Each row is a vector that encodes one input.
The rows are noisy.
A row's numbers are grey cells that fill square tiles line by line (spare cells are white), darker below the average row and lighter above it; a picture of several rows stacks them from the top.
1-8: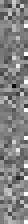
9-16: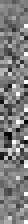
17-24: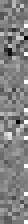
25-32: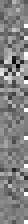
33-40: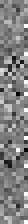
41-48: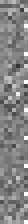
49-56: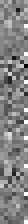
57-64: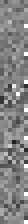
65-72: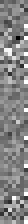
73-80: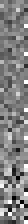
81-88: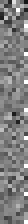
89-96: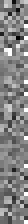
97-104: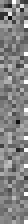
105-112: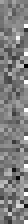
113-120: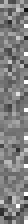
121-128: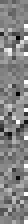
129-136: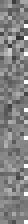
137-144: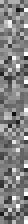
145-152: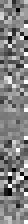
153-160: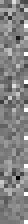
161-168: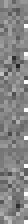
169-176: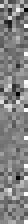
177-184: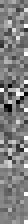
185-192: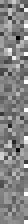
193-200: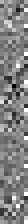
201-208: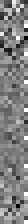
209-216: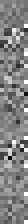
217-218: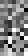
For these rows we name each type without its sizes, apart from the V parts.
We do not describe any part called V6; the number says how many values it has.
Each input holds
a label, together with either a point on a line, or a value of V6.
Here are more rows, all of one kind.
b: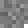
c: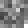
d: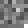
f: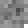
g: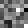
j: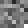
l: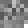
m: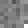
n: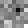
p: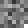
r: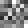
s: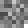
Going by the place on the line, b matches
c, f and s.
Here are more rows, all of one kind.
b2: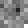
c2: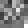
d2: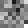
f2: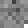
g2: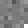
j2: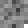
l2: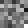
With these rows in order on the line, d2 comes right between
b2 and f2.
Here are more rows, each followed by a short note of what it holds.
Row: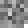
a label and a point on a line
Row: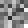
a label and a point on a line
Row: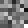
a label and a point on a line
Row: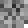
a label and a value of V6
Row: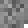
a label and a value of V6
